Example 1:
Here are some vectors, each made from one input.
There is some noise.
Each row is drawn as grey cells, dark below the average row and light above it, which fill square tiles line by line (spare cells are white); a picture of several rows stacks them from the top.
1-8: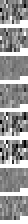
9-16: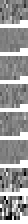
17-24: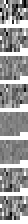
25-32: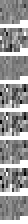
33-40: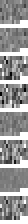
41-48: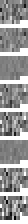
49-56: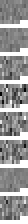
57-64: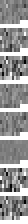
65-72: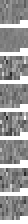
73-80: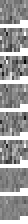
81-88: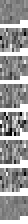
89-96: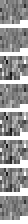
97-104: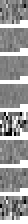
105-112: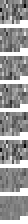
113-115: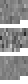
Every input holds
a point on a 5-point circle and a true/false value.
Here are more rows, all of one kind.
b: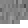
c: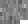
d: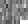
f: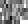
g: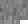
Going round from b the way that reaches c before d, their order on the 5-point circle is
b, f, c, g, d.
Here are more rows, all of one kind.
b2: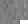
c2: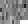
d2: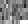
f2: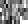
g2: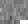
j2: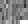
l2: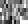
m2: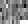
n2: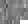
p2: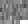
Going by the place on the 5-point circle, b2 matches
d2, f2, n2 and p2.
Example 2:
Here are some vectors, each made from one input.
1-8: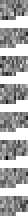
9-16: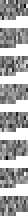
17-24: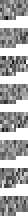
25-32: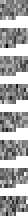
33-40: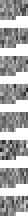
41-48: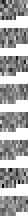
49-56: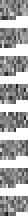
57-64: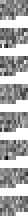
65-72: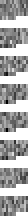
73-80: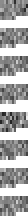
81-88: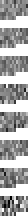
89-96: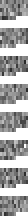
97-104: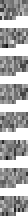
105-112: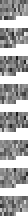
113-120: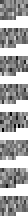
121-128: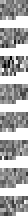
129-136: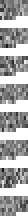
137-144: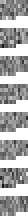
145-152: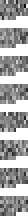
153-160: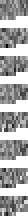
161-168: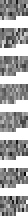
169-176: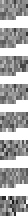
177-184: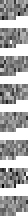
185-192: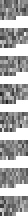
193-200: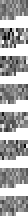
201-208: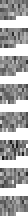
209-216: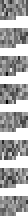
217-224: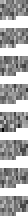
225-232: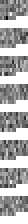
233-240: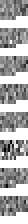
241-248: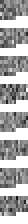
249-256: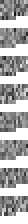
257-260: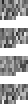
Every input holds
a list of up to two points on an 18-point line.
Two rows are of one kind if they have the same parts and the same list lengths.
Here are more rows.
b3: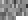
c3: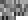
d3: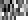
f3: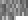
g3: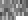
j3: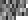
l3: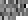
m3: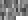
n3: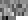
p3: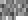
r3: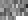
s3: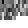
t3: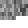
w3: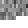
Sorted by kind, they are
b3, f3, g3, l3, m3, p3, r3, t3, w3
c3, j3, n3, s3
d3

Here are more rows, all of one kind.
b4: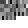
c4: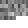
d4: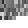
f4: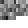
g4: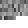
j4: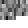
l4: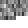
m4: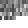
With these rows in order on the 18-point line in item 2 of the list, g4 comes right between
l4 and m4.
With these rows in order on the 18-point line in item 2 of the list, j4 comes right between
d4 and m4.
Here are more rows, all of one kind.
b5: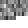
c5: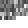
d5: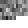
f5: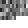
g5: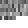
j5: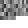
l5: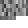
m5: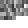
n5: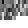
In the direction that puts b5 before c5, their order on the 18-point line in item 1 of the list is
f5, d5, b5, g5, c5, m5, n5, l5, j5.
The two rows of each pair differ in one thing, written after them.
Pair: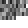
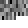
the place on the 18-point line in item 2 of the list
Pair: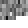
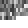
the place on the 18-point line in item 1 of the list
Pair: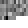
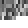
the place on the 18-point line in item 1 of the list
